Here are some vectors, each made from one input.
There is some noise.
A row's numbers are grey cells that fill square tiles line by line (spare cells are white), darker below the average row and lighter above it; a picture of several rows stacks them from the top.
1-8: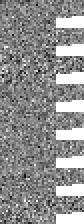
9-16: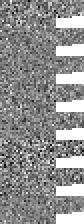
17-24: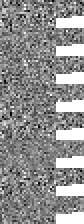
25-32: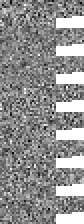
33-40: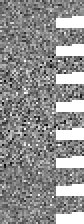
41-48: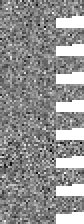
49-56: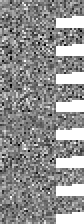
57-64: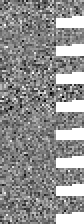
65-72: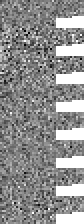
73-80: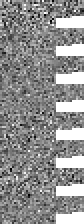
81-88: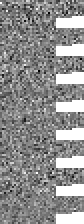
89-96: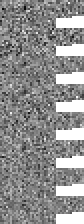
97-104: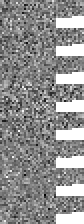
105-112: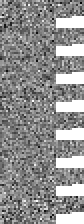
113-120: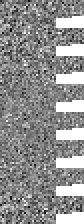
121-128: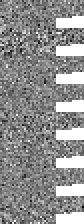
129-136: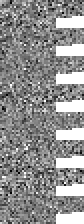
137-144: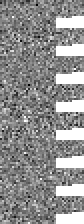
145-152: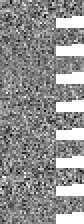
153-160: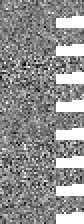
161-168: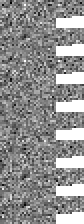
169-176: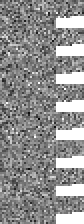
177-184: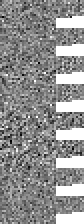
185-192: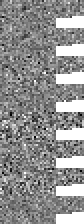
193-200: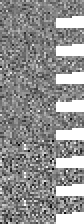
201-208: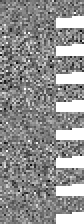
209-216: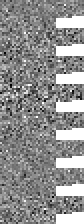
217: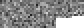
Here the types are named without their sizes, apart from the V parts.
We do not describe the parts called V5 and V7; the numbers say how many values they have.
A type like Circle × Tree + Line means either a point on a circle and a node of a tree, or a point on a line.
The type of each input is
Bool × Bool × Bool + (Circle + (Tree + Unit) × V7) × V5.
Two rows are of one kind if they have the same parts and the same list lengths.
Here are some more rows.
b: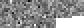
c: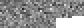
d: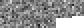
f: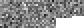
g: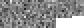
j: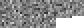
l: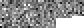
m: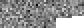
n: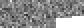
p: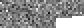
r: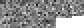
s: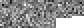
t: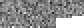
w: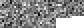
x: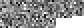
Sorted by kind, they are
b, d, g, j, n, p
c
f, l, s, w, x
m, r, t

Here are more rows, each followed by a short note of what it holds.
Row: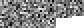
three true/false values
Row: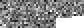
a value of V5 and a value of V7
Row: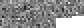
a node of a tree, a value of V5 and a value of V7
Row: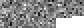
three true/false values
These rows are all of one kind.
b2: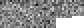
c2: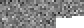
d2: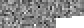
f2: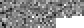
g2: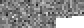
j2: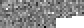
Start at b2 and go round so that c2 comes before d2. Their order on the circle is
b2, f2, c2, g2, j2, d2.
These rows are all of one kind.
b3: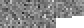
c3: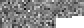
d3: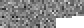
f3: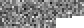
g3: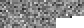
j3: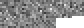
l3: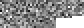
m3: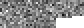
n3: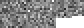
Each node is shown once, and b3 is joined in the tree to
f3 and j3.
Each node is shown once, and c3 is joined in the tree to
l3.
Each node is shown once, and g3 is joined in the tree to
j3 and n3.
